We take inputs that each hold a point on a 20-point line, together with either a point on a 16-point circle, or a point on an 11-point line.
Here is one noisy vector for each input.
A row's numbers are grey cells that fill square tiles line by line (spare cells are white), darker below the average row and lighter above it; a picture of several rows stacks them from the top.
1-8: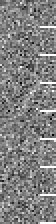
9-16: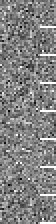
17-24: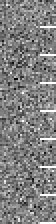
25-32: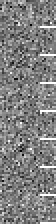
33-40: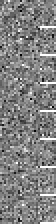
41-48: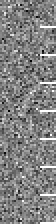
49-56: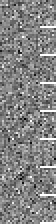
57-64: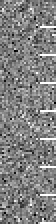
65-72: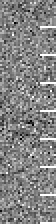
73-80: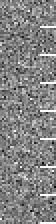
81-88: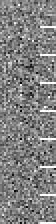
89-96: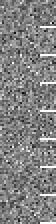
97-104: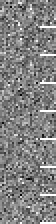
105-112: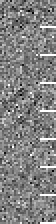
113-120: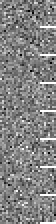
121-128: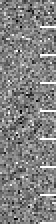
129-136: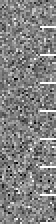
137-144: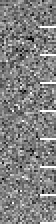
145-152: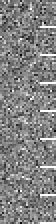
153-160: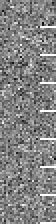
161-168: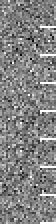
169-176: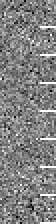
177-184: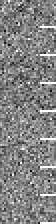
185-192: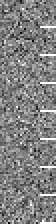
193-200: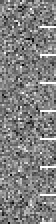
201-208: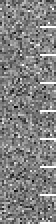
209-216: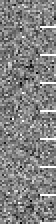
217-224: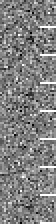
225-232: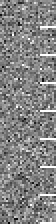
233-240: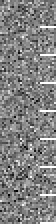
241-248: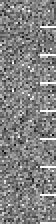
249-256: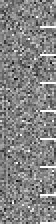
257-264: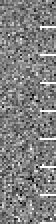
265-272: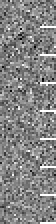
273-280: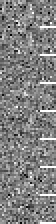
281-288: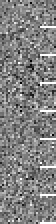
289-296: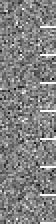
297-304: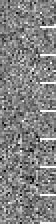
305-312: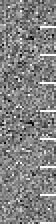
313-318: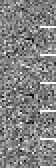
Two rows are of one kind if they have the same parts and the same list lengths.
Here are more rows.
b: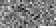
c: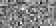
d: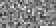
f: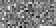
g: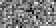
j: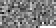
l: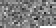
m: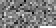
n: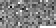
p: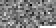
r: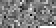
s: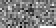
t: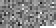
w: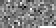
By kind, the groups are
b, f, g, j, l, m, n, p, r, s, w
c, d, t

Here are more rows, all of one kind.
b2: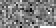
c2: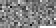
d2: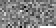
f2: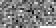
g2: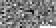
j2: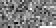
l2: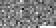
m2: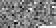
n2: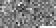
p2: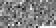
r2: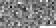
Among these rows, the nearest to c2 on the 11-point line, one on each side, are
l2 and r2.
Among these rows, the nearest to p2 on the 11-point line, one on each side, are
m2 and n2.
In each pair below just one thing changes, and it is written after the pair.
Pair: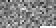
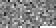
the place on the 16-point circle
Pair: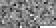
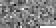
the place on the 16-point circle
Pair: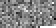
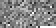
the place on the 20-point line
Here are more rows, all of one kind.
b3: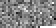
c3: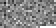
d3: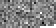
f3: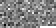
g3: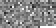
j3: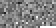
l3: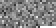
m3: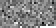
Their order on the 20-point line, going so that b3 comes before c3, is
j3, l3, b3, d3, m3, c3, f3, g3.
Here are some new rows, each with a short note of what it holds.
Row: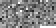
a point on an 11-point line and a point on a 20-point line
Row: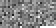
a point on a 16-point circle and a point on a 20-point line
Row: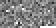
a point on a 16-point circle and a point on a 20-point line
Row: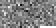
a point on an 11-point line and a point on a 20-point line
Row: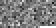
a point on an 11-point line and a point on a 20-point line
